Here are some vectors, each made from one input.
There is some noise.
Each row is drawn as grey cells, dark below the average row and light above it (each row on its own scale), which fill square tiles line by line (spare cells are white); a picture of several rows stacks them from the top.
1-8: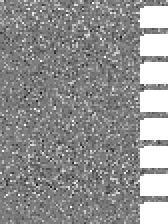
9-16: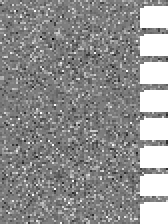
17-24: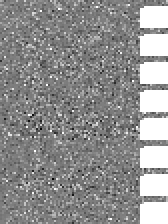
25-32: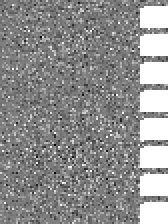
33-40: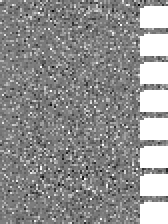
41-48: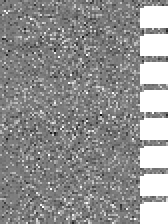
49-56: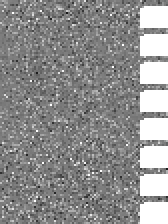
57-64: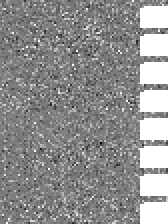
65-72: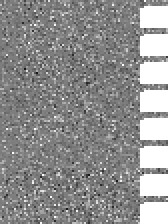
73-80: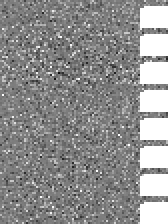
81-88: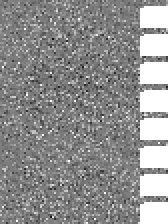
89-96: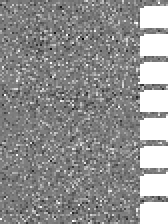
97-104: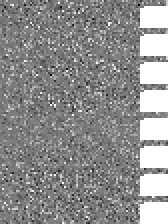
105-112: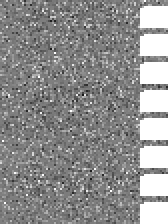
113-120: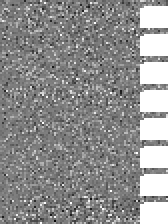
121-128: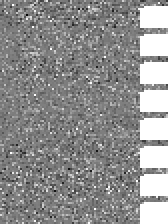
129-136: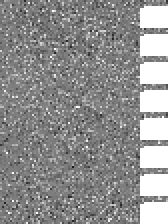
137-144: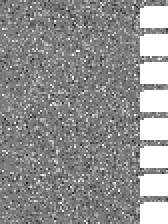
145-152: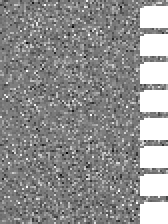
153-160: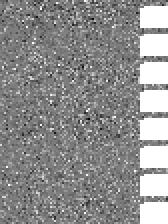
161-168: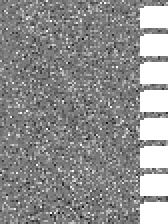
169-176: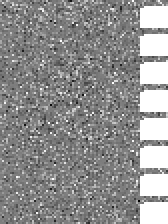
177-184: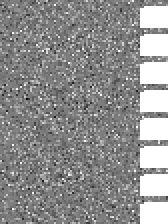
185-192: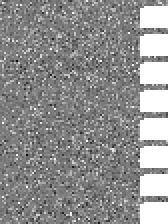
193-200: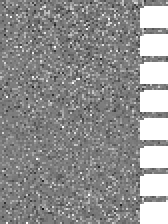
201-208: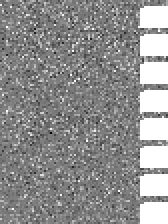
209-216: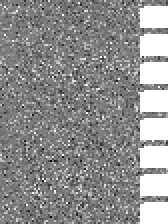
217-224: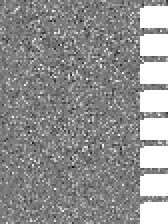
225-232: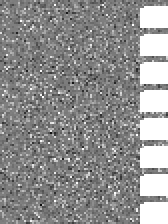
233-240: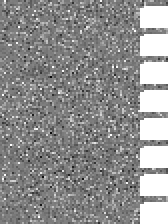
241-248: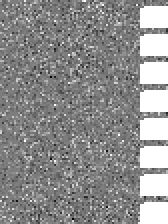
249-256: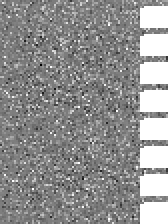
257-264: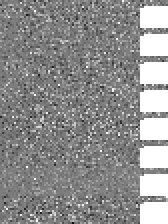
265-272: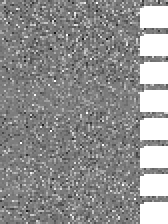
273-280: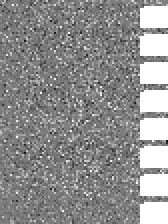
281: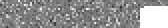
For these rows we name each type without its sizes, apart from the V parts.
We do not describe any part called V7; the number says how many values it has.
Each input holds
a point on a line, a true/false value and a value of V7.
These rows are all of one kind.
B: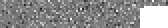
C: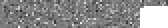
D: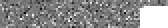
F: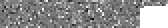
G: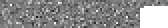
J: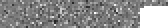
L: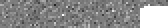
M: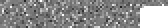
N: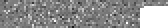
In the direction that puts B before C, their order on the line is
L, G, F, J, D, B, N, C, M.
